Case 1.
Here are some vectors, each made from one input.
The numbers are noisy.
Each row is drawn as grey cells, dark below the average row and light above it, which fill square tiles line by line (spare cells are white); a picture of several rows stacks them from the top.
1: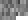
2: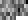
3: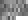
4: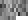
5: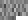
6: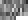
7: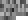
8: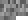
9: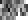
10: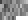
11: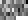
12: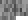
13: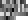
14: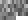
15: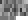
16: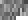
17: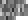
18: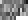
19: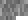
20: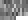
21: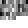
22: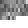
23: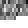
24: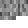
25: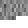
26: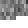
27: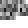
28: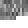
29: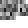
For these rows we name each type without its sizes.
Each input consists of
a node of a tree.
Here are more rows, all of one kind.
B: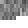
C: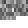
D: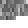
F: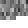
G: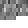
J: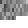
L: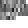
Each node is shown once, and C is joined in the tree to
F.
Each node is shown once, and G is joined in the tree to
B.
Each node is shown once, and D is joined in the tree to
B, F and J.
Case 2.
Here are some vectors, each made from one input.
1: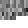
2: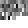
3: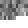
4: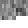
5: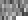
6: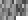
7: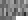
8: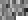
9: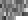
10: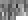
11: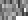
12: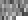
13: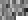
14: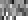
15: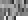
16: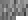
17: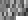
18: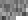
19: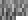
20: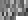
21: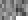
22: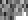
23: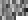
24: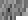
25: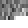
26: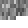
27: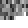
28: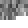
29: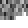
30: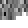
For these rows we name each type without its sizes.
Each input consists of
a node of a tree.
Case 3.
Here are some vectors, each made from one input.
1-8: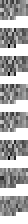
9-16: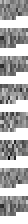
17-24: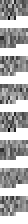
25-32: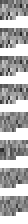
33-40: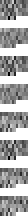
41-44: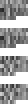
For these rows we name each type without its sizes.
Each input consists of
a point on a line.
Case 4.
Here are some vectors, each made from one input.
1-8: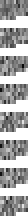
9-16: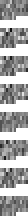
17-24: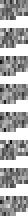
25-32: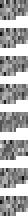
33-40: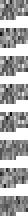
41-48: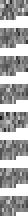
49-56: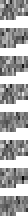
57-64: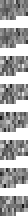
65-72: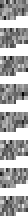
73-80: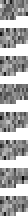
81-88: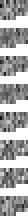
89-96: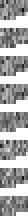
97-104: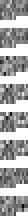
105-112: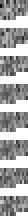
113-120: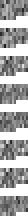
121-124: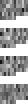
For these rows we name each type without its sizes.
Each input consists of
a point on a line.
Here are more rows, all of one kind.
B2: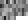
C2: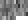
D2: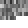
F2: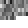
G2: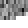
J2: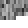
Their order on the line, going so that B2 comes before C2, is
B2, G2, J2, C2, D2, F2.
